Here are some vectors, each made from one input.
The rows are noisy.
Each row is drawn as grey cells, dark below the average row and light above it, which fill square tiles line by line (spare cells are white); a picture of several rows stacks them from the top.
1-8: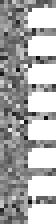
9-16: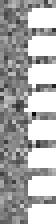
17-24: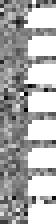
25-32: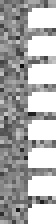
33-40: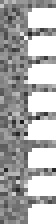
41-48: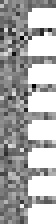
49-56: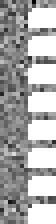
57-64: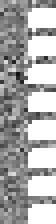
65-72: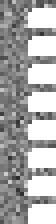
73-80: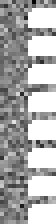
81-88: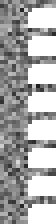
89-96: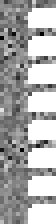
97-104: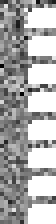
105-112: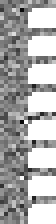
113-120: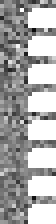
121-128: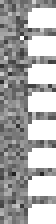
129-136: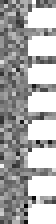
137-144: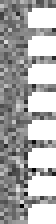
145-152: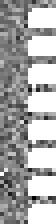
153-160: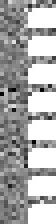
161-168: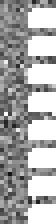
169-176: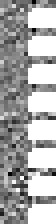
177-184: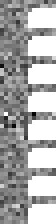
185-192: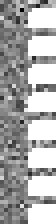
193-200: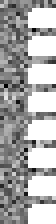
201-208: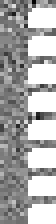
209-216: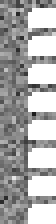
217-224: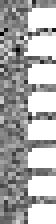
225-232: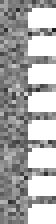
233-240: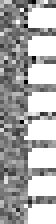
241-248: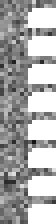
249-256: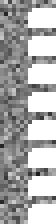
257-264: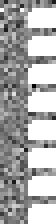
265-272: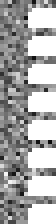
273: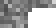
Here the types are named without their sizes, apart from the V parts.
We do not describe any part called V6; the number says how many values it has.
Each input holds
either a label and a value of V6, or a list of points on a line.
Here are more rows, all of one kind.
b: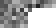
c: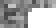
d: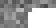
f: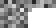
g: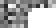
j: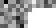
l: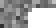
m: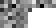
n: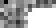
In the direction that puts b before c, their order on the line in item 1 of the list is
b, l, d, g, m, j, c, f, n.
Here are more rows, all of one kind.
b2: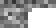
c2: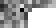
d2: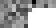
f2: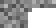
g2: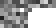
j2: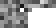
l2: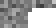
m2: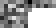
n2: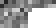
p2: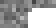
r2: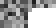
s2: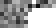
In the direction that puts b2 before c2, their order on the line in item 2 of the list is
r2, d2, b2, s2, n2, p2, l2, f2, g2, m2, c2, j2.
